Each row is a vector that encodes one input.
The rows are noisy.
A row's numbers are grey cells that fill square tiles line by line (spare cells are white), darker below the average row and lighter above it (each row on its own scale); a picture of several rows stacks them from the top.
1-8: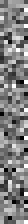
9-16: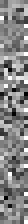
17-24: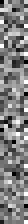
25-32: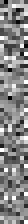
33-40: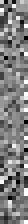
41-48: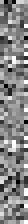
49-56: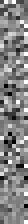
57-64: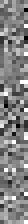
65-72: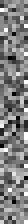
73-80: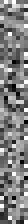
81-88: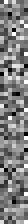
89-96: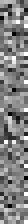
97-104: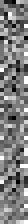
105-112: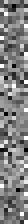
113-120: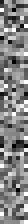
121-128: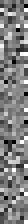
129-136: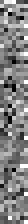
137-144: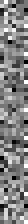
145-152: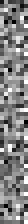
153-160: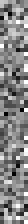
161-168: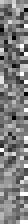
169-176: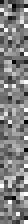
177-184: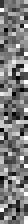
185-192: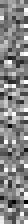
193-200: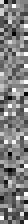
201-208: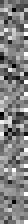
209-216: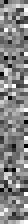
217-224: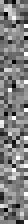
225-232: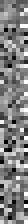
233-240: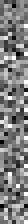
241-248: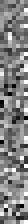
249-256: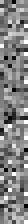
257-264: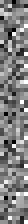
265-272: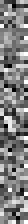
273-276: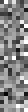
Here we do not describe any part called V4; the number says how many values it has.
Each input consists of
a list of up to two items, each a true/false value and a value of V4.
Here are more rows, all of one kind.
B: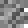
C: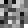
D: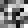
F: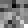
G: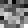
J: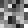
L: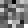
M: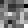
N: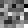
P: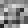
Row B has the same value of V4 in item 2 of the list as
D and J.
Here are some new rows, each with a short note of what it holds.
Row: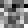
a list of two items
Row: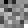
a list of two items
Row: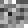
a list of one item
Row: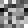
a list of one item
